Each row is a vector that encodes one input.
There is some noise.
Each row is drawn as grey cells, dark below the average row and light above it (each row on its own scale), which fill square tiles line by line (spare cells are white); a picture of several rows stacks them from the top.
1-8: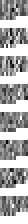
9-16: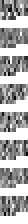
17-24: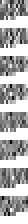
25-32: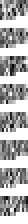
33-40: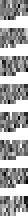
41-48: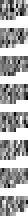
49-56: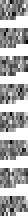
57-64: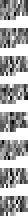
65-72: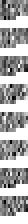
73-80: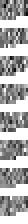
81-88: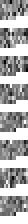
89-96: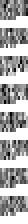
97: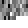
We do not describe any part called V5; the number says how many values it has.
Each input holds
a list of up to two items, each a true/false value and a value of V5.
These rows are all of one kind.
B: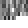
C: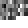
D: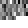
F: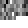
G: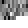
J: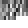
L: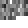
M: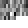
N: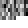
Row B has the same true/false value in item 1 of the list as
G, J and M.
